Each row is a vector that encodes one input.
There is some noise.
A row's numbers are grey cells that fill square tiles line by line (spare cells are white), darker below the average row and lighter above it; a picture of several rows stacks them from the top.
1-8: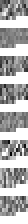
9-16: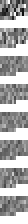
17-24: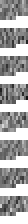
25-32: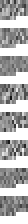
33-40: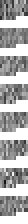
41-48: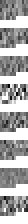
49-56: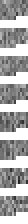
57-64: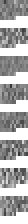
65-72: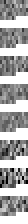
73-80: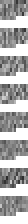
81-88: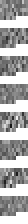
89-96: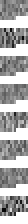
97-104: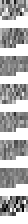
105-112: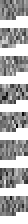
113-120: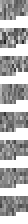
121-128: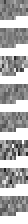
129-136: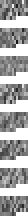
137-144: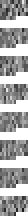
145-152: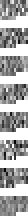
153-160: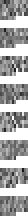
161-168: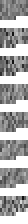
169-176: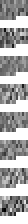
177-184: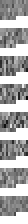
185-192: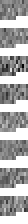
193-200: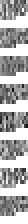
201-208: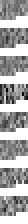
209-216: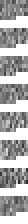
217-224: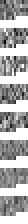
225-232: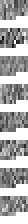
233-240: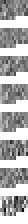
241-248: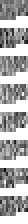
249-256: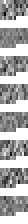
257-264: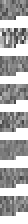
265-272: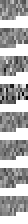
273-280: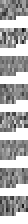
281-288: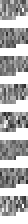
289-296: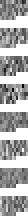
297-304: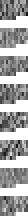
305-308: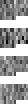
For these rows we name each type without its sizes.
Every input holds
a list of points on a line.
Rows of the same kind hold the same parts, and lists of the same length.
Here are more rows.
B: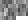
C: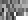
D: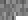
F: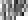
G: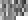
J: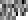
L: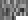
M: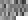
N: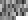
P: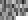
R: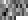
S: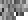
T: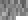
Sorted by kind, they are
B, D, F, G, L, M, N, P, T
C, S
J, R

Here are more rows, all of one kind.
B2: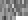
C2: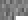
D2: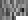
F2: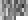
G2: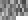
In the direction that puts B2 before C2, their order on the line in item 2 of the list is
G2, B2, C2, F2, D2.
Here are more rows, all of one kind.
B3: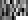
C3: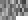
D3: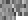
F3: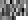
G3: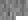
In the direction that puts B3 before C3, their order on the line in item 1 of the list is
F3, B3, C3, G3, D3.
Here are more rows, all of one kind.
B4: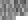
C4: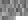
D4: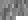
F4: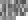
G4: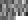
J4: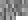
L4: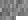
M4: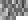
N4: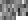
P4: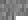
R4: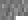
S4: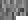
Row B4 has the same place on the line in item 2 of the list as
C4 and N4.
